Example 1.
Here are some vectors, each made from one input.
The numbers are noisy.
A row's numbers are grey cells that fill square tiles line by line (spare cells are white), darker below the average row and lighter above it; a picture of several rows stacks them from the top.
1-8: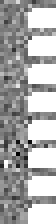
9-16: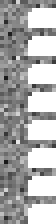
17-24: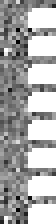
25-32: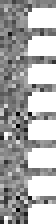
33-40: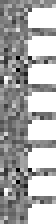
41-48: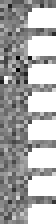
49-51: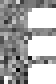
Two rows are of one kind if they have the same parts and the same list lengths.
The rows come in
2 kinds.
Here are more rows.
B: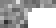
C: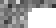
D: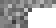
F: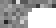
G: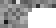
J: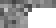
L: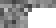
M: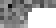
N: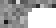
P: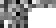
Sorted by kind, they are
B, C, D, F, G, J, L, M, N
P

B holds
three true/false values.
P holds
a fixed value.
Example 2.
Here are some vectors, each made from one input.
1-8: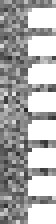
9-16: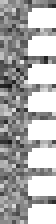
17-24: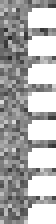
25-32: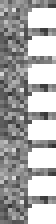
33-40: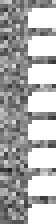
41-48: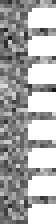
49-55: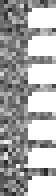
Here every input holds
one of 4 labels.
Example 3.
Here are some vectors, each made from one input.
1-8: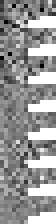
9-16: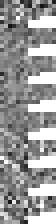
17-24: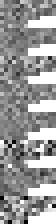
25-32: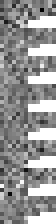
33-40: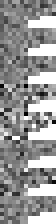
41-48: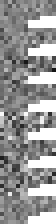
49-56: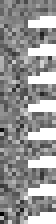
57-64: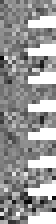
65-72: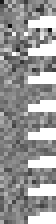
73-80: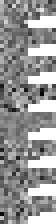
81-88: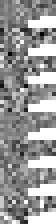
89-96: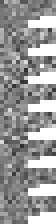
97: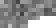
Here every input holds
a point on a 15-point line.
